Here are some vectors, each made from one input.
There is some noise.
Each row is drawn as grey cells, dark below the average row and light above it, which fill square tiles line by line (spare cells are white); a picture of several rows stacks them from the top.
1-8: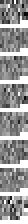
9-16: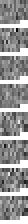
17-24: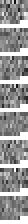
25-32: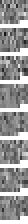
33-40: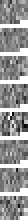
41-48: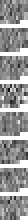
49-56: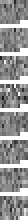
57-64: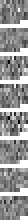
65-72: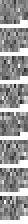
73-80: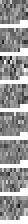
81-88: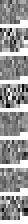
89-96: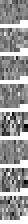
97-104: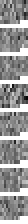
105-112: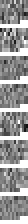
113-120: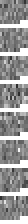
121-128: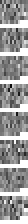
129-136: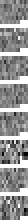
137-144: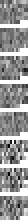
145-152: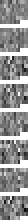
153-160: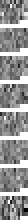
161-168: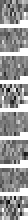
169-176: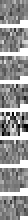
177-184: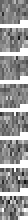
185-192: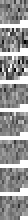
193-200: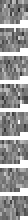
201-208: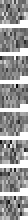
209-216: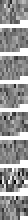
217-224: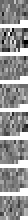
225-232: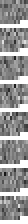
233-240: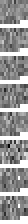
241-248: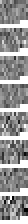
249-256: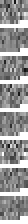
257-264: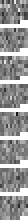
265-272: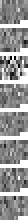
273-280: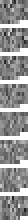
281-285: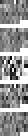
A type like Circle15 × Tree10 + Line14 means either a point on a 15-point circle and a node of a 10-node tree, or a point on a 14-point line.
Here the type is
List2(Line16).
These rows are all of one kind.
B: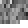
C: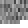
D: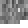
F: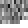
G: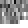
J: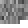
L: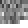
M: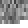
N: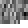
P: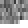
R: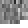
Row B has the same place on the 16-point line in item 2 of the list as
C, D, F and N.
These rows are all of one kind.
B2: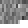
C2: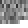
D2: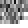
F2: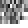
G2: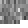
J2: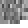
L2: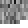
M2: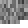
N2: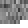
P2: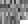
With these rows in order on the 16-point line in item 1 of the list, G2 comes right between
J2 and L2.
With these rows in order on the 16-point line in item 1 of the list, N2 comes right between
D2 and P2.
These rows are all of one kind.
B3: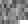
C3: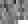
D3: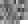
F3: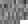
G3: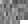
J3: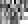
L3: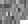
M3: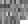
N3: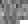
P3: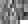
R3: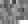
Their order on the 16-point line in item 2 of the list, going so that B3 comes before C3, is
L3, F3, D3, G3, R3, P3, N3, M3, J3, B3, C3.
